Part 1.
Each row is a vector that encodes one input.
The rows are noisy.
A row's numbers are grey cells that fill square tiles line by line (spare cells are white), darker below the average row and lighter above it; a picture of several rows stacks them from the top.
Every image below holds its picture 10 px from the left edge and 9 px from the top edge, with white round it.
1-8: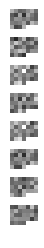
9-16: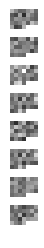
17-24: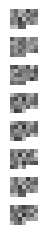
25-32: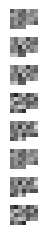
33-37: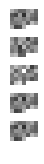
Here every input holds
a node of an 8-node tree.
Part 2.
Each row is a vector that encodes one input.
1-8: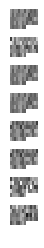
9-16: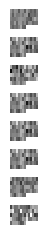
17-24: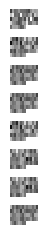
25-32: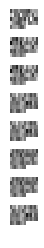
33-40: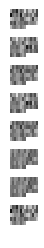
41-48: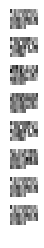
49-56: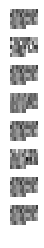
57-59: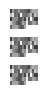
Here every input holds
a point on a 6-point line.
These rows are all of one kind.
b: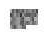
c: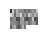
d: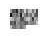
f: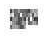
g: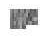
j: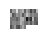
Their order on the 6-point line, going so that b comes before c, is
d, b, g, j, c, f.
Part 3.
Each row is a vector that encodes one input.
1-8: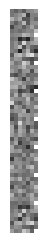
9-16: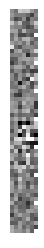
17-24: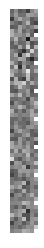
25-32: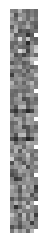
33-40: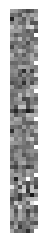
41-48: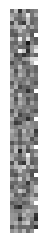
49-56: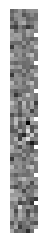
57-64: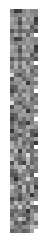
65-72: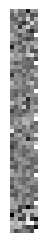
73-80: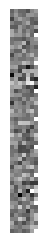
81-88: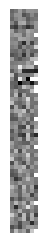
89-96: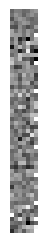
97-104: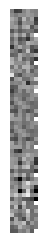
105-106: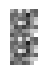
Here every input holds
one of 9 labels.
